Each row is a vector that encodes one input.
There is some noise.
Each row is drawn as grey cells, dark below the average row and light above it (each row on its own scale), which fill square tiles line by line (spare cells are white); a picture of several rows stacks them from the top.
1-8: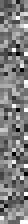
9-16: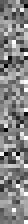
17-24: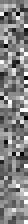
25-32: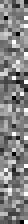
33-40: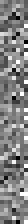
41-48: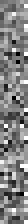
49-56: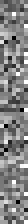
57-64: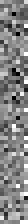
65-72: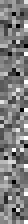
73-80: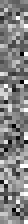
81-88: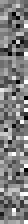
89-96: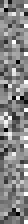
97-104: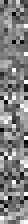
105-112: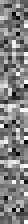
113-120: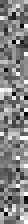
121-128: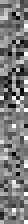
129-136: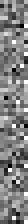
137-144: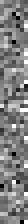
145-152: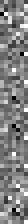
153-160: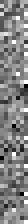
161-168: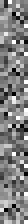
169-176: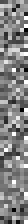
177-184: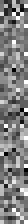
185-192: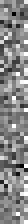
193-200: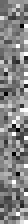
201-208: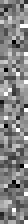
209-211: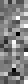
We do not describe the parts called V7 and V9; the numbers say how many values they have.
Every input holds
either one of 5 labels and a point on an 8-point line, or a value of V7 and a value of V9.
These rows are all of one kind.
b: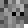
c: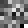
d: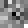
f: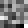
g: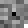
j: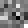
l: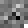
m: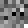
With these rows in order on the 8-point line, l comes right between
f and j.
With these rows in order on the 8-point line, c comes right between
b and d.
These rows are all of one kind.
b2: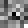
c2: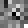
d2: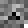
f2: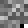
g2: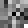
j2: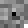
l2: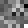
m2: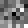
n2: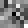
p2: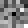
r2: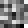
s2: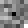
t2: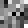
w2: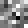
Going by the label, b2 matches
c2, d2, j2 and m2.
